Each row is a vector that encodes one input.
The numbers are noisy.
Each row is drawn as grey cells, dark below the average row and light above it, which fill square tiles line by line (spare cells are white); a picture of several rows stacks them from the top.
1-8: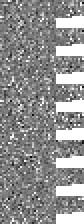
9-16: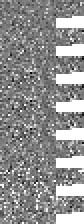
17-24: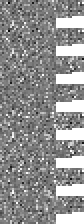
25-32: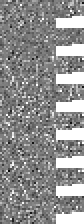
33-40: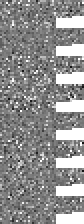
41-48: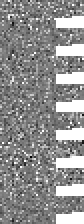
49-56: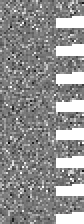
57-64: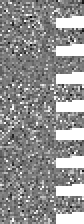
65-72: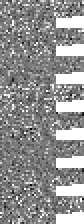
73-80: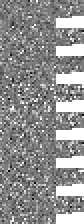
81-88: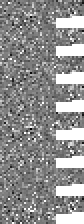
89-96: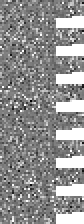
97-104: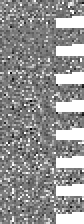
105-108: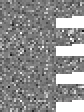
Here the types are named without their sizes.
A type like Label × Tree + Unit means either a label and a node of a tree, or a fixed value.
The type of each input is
Tree.
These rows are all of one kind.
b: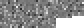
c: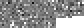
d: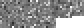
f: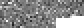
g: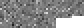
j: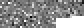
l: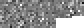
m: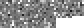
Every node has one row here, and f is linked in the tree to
g and j.
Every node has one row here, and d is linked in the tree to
g and l.
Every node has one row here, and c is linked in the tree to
b and m.
